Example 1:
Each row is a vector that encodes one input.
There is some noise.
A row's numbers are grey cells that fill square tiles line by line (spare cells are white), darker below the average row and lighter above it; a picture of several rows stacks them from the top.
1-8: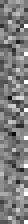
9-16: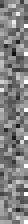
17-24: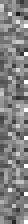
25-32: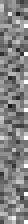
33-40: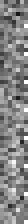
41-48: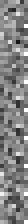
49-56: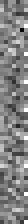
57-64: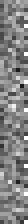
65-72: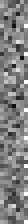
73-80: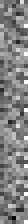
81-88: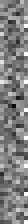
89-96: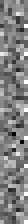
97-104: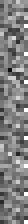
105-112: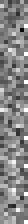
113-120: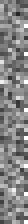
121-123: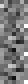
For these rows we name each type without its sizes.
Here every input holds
a true/false value, together with either a point on a circle, or a label.
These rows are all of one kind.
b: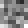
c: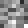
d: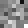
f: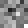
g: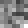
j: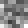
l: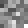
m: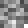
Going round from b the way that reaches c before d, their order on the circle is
b, j, f, l, g, m, c, d.
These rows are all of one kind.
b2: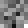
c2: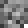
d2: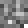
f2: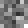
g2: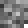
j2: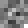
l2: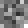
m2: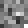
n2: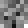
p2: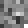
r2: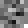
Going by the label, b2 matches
d2 and n2.
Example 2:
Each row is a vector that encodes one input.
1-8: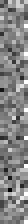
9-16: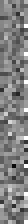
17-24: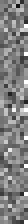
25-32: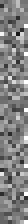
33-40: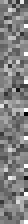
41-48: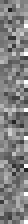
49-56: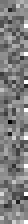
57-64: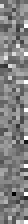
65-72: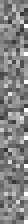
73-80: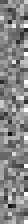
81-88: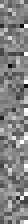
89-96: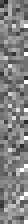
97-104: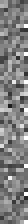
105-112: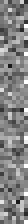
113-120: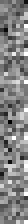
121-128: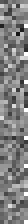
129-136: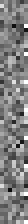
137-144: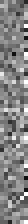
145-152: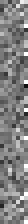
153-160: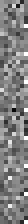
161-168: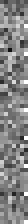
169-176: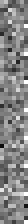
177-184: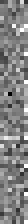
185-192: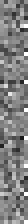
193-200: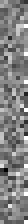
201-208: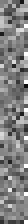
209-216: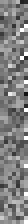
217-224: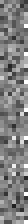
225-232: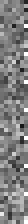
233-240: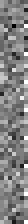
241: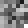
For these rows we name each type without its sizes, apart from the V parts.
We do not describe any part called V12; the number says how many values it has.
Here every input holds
a value of V12, together with either a label, or a point on a line.
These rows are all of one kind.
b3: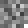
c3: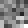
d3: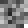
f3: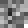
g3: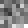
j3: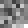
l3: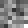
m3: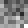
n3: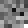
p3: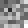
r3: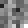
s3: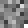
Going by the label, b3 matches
d3, f3, g3 and j3.
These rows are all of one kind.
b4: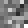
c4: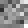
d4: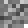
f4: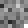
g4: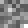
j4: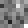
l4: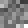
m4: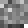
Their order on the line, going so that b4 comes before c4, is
b4, m4, d4, g4, c4, j4, l4, f4.
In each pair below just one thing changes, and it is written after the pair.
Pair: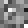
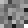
the place on the line
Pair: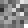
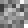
the place on the line
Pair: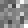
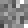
the place on the line
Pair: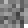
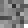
the place on the line
